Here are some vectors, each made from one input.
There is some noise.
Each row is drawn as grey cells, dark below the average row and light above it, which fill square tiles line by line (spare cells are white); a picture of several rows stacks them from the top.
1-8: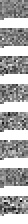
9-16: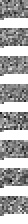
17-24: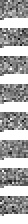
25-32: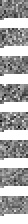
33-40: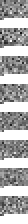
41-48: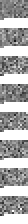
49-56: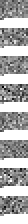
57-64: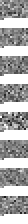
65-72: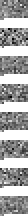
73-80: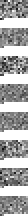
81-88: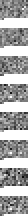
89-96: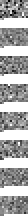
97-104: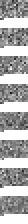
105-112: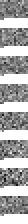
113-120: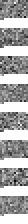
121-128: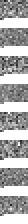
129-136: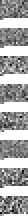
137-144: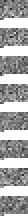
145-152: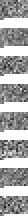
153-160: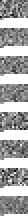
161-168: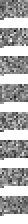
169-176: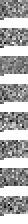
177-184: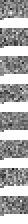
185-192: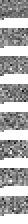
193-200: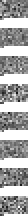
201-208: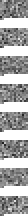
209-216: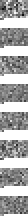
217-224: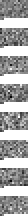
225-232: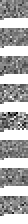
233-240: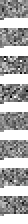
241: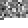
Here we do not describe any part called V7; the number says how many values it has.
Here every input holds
either a point on an 8-point line and a value of V7, or a list of up to three points on a 6-point line.
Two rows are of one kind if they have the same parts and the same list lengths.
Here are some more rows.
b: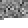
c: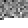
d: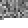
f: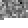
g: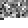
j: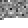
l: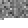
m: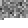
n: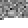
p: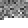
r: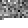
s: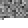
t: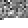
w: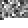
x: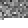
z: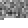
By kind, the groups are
b, d, r
c, j, n, p, t
f, l, m, x
g, w
s, z

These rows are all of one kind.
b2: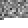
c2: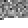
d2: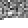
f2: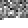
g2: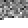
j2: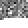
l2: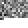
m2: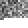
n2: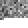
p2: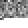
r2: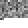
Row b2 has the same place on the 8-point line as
d2, n2 and r2.
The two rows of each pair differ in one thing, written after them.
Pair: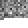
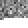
the value of V7
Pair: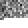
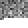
the value of V7
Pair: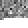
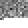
the place on the 8-point line
